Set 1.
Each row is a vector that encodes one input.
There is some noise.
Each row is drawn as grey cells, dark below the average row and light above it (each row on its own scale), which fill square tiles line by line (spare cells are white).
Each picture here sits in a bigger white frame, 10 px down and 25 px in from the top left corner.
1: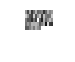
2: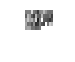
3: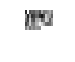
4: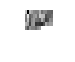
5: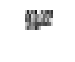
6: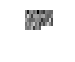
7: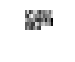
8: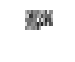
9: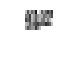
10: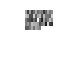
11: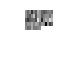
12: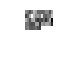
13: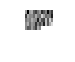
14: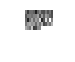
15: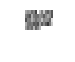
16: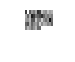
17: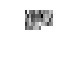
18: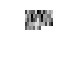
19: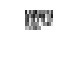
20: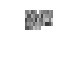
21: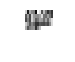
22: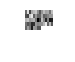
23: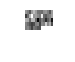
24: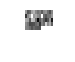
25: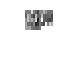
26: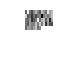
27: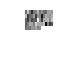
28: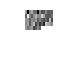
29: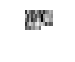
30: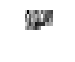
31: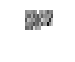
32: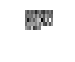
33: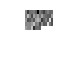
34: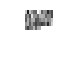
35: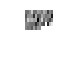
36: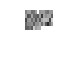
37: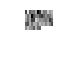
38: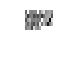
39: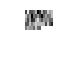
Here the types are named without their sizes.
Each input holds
either a fixed value, or three true/false values.
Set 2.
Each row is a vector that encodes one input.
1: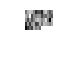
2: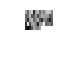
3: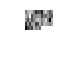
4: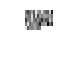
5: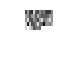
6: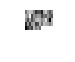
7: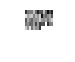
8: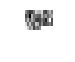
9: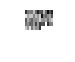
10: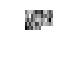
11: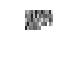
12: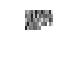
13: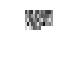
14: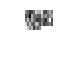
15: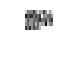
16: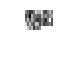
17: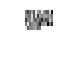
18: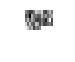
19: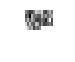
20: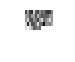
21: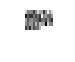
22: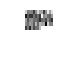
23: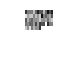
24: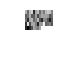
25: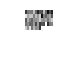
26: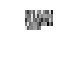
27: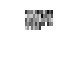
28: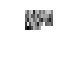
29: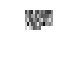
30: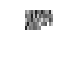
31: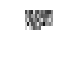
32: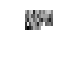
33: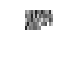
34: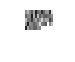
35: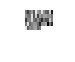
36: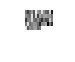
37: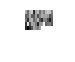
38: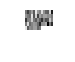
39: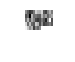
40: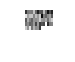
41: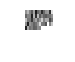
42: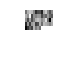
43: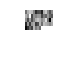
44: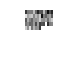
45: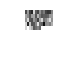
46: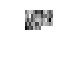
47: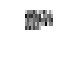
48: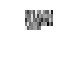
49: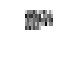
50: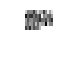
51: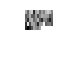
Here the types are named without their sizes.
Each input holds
three true/false values.
